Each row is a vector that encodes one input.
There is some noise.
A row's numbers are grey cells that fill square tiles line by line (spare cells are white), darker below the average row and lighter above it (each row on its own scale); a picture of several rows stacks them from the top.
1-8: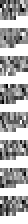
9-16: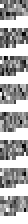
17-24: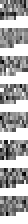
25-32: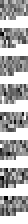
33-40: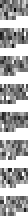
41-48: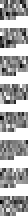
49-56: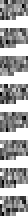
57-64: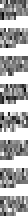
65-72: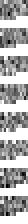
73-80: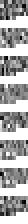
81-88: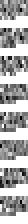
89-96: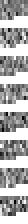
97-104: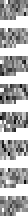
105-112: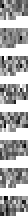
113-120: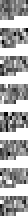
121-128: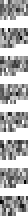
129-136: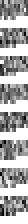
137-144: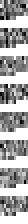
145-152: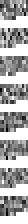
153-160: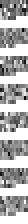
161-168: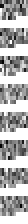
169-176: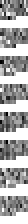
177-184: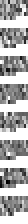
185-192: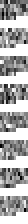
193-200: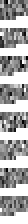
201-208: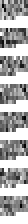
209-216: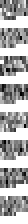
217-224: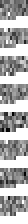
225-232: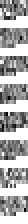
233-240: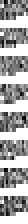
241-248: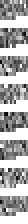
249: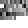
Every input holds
two labels (each one of 5) and a true/false value, together with either a fixed value, or a node of a 13-node tree.
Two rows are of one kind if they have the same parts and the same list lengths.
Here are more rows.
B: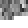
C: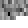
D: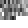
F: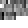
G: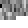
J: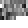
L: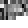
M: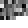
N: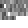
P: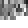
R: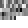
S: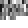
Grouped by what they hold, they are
B, C, D, G, N, P, R, S
F, J, L, M

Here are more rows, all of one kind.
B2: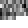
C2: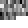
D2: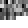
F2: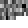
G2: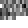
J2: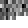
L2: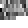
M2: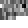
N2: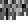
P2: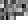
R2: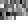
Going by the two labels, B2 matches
G2, J2 and N2.
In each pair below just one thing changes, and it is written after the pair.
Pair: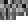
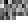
one of the two labels
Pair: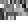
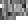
one of the two labels
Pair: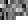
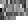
the true/false value
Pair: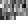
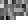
the true/false value
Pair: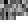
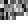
one of the two labels
